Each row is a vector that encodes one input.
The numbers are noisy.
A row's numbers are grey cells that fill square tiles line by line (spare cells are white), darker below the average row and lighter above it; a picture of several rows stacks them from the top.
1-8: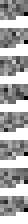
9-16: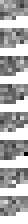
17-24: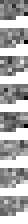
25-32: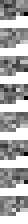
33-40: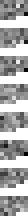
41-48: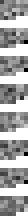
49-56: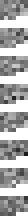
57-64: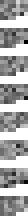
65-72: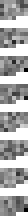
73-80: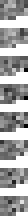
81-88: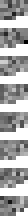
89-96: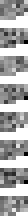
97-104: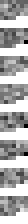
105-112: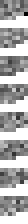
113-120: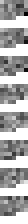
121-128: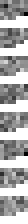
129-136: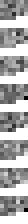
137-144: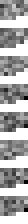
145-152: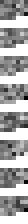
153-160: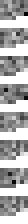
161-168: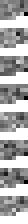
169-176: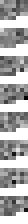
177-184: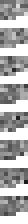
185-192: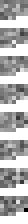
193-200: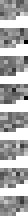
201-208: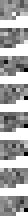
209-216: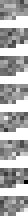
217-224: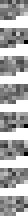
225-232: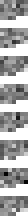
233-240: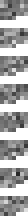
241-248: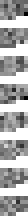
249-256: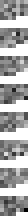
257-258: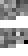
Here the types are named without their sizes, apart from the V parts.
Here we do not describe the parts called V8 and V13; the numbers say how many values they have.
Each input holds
four true/false values, together with either a label and a value of V8, or a value of V13.
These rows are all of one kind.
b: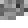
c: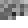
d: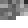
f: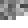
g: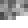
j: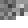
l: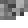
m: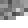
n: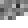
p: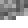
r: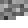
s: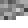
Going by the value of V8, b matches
d and n.
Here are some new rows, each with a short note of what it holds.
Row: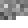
a label, four true/false values and a value of V8
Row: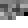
four true/false values and a value of V13
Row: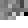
four true/false values and a value of V13
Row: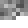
a label, four true/false values and a value of V8
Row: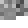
a label, four true/false values and a value of V8
